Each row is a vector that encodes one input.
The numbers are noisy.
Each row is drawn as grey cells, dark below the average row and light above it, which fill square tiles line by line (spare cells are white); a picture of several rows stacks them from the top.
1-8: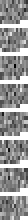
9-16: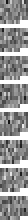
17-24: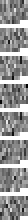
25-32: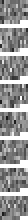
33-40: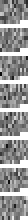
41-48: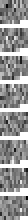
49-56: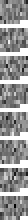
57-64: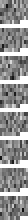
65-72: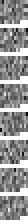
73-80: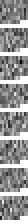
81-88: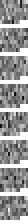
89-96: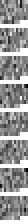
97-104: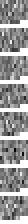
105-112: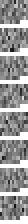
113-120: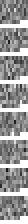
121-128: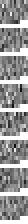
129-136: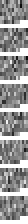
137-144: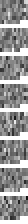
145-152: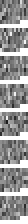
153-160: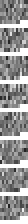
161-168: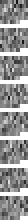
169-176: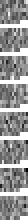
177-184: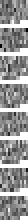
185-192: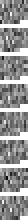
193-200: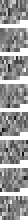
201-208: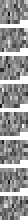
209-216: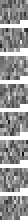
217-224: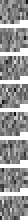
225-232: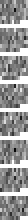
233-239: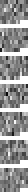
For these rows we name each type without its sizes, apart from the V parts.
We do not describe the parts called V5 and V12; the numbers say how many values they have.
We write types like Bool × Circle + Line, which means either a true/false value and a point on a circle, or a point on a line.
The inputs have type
Line × (Line + V12) × V5.
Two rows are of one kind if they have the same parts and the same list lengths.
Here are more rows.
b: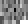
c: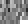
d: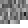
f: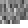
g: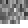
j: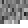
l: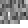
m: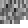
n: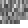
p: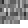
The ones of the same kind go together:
b, d, f, j, l, m, n, p
c, g

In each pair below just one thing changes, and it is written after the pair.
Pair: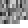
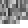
the value of V12
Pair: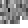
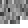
the value of V12
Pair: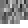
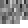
the value of V12
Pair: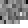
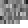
the place on the line
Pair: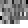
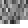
the value of V5
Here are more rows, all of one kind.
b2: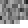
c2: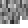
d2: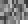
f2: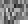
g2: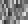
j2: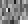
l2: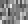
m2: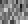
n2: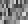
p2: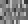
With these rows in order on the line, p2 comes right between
d2 and f2.
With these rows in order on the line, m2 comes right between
c2 and g2.
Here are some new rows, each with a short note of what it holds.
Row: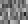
a point on each of two lines and a value of V5
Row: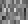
a point on each of two lines and a value of V5
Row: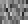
a point on each of two lines and a value of V5
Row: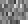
a point on each of two lines and a value of V5
